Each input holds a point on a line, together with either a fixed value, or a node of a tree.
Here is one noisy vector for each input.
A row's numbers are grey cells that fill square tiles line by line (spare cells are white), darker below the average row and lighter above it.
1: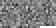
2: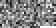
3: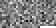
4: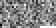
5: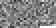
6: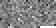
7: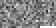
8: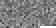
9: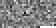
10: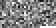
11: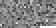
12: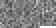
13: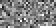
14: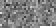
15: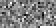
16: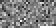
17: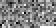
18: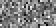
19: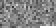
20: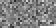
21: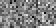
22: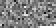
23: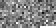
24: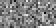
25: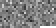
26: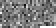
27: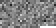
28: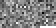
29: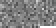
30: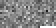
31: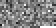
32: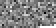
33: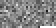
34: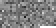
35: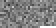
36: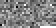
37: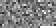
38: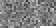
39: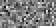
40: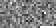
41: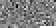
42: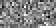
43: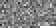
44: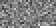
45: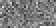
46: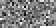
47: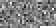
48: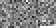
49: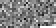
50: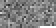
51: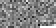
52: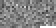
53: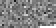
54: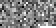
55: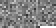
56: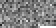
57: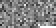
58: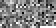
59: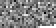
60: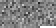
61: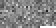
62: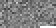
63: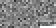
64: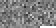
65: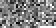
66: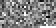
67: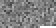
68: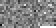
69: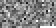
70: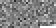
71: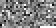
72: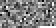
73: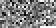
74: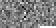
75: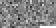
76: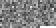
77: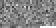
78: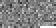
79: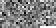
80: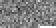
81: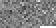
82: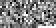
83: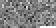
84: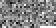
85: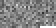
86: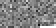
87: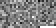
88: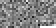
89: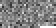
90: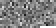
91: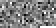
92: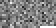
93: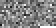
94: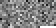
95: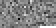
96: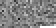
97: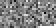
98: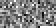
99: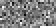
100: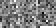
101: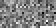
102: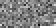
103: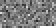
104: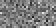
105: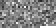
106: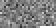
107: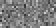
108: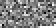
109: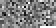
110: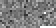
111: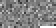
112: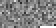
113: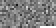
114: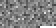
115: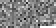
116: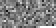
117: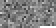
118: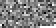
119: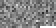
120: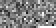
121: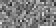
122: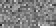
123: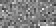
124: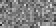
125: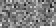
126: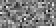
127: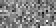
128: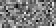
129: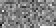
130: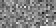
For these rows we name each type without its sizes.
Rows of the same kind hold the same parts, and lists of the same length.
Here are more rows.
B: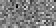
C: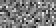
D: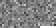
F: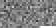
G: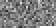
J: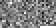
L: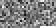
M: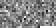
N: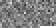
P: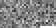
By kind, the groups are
B, C, D, F, G, J, L, N
M, P

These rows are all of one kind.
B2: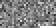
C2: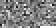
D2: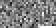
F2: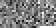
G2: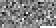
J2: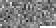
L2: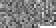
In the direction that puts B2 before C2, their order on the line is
F2, J2, L2, D2, G2, B2, C2.
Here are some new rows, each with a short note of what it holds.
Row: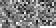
a point on a line and a node of a tree
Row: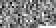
a point on a line
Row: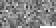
a point on a line
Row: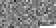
a point on a line
